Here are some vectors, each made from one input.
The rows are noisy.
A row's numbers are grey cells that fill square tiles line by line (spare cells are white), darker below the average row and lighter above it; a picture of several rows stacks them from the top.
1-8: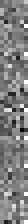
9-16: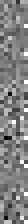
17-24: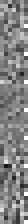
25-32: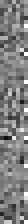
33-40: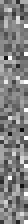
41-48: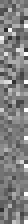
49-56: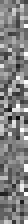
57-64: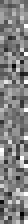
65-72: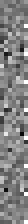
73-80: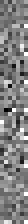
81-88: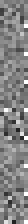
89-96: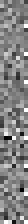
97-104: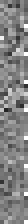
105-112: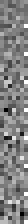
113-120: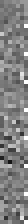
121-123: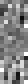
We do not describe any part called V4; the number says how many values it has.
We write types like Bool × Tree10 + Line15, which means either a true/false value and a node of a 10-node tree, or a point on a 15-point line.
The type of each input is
List2(Line6 × V4).
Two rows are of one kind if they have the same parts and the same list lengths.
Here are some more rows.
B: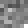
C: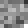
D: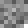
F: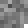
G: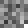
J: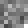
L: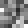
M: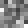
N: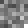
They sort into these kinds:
B, F, G, N
C, D, J
L, M

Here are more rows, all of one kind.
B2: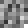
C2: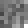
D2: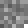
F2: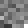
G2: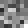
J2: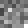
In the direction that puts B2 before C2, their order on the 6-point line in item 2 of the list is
D2, B2, J2, F2, C2, G2.
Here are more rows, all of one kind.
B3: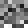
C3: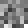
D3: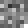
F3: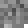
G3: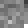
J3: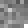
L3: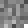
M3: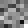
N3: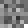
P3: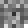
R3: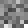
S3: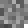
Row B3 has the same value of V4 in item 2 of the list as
D3 and R3.
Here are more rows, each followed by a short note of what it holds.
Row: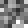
the empty list
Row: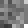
a list of two items
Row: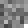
a list of one item
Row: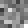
a list of two items
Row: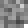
a list of one item
